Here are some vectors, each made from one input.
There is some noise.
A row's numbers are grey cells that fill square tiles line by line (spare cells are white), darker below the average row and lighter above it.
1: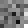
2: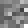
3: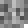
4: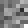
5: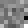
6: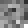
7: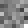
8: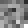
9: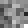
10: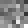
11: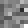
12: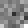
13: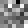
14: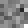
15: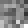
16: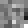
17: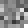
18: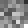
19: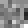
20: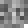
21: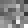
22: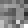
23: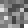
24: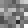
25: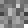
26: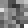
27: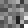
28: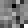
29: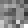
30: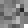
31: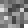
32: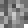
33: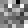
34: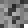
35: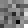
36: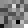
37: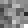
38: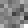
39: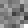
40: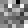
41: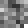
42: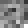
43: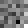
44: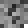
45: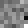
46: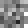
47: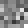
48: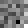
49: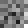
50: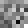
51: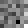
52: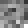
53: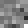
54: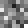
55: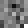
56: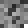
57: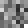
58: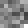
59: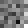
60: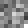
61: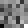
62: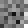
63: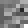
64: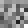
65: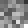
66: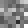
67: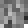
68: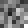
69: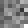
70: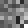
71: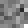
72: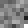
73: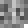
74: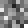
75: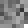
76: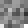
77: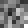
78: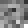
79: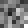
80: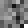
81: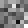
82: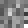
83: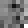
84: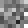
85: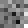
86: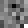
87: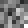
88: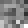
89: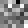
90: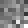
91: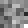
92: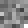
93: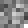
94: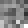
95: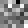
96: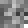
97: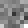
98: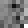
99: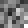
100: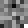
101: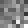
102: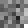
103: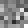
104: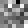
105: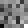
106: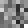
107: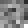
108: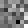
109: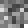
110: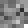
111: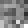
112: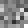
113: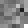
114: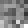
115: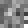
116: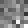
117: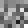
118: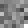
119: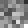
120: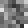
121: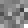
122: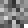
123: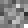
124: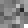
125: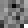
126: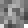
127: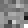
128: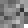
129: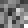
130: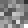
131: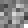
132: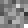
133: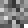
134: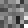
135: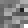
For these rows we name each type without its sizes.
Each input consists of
a list of items, each either a point on a circle, or a point on a line.
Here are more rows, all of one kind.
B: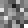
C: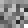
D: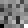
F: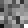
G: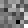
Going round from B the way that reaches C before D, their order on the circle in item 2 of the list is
B, G, C, D, F.
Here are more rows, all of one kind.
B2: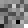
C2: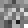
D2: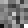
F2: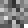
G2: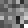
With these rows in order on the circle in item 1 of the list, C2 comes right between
B2 and F2.
